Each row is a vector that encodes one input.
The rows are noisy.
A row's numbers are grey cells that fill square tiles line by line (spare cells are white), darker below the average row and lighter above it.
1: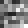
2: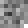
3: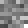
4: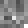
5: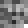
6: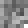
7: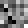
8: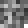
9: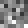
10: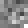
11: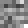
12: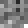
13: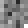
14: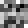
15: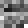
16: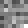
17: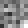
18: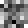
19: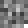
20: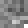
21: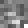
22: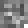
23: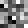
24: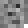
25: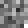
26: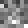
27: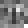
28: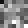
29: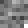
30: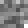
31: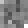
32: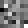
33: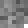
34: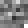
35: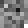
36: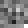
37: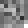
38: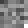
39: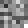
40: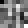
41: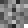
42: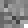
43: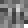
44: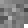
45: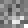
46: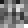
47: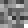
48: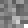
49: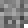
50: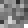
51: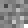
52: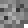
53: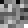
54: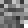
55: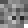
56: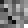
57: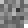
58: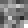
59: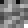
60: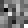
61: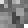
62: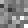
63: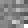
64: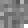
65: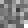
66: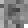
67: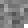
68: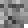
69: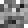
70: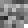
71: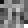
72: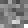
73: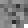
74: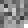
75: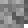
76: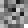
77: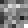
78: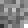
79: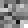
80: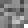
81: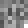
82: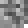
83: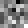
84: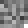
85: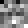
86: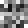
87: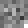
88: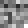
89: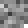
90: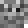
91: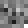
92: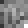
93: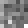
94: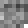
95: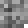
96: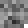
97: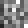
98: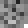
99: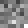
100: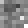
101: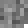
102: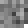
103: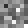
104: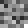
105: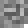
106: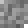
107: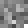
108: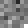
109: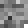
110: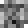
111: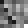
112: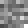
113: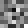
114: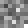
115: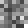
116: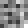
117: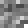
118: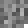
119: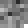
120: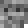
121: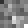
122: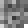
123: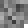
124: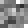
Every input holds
a point on a 4-point line, together with a list of up to three points on a 5-point line.
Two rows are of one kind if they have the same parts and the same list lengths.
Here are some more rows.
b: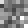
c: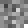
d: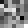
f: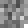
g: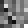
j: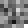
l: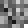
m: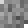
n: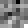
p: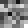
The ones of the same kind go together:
b, c
d, p
f, m, n
g, j, l

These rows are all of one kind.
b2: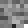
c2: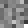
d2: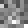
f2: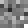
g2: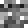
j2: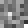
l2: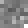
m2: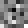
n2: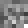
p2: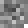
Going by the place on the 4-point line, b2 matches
c2, d2, g2 and p2.
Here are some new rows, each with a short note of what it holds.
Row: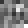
a point on a 4-point line, together with the empty list
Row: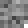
a point on a 4-point line, together with a list of one item
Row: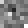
a point on a 4-point line, together with a list of two items
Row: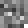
a point on a 4-point line, together with a list of two items
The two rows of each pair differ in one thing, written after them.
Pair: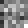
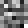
the place on the 5-point line in item 1 of the list
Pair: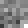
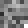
the place on the 4-point line
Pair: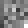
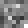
the place on the 5-point line in item 1 of the list
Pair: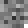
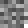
the place on the 4-point line
